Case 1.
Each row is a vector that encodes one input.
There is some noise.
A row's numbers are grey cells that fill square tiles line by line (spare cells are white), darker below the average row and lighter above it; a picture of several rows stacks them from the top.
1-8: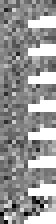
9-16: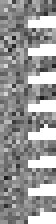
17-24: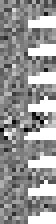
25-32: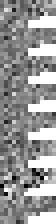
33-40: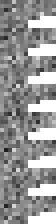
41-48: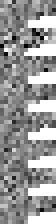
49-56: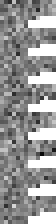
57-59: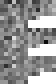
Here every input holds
a list of up to two points on a 6-point line.
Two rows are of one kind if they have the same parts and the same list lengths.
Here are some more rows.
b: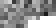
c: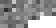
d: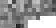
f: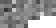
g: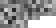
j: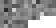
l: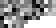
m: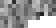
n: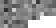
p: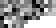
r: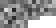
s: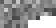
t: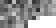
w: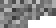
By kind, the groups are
b, d, g, m, r, s, w
c, f, j, n, t
l, p

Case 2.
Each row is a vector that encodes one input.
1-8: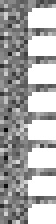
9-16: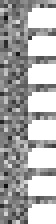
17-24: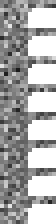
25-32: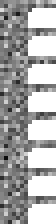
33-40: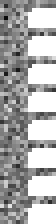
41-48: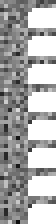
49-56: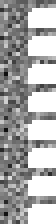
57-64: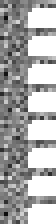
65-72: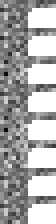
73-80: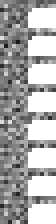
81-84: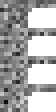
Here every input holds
either one of 7 labels, or a point on a 6-point line.
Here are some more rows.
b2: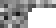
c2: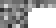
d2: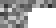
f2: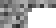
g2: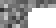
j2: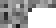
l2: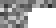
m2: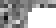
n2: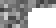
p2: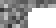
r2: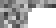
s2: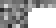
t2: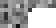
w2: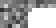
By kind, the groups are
b2, d2, f2, j2, l2, m2, r2, t2
c2, g2, n2, p2, s2, w2

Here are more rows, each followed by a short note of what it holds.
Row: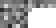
a point on a 6-point line
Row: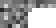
a point on a 6-point line
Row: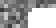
a point on a 6-point line
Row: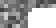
a point on a 6-point line
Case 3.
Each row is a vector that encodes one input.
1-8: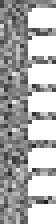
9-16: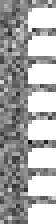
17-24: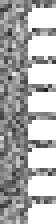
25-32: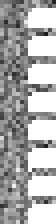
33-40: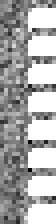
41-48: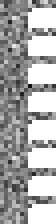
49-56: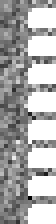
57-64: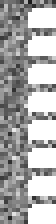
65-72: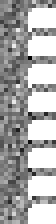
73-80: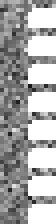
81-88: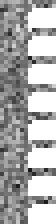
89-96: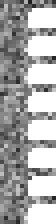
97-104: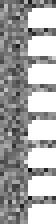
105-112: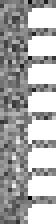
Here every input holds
either a point on a 15-point line, or three true/false values.
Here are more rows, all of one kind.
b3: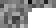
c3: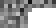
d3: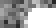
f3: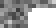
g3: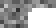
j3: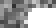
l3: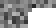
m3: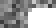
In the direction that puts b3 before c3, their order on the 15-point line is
d3, j3, m3, g3, f3, l3, b3, c3.
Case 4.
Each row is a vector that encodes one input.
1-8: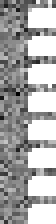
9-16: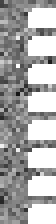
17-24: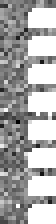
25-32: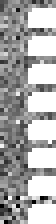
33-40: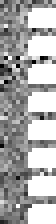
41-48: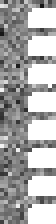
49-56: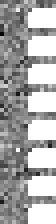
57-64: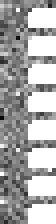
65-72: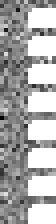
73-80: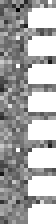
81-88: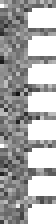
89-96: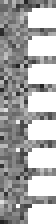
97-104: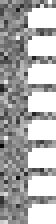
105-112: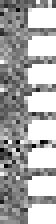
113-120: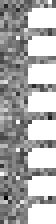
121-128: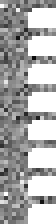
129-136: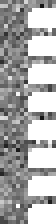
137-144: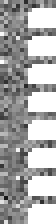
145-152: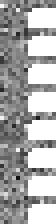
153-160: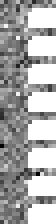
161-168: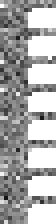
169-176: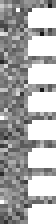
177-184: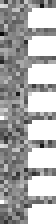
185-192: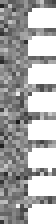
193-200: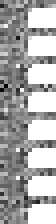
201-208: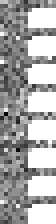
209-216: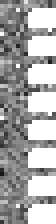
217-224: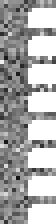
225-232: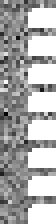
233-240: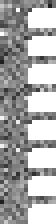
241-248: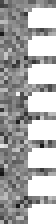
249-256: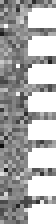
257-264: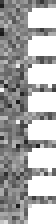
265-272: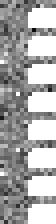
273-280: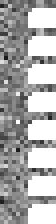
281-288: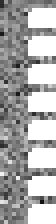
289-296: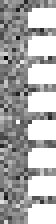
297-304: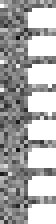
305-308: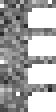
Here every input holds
a list of up to two points on a 15-point line.
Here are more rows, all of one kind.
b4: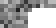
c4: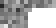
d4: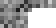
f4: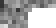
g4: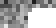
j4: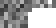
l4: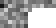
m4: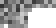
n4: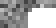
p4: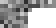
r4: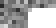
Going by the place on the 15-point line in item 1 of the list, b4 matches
d4 and p4.
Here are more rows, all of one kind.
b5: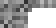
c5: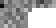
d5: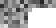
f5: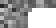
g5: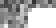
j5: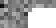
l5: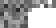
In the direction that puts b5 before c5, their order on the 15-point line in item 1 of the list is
l5, b5, f5, j5, c5, d5, g5.
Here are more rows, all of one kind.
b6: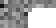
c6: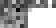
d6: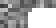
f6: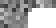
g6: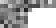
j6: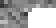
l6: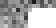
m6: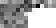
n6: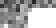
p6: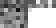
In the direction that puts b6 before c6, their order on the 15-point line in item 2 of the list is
g6, b6, d6, m6, c6, j6, l6, p6, f6, n6.
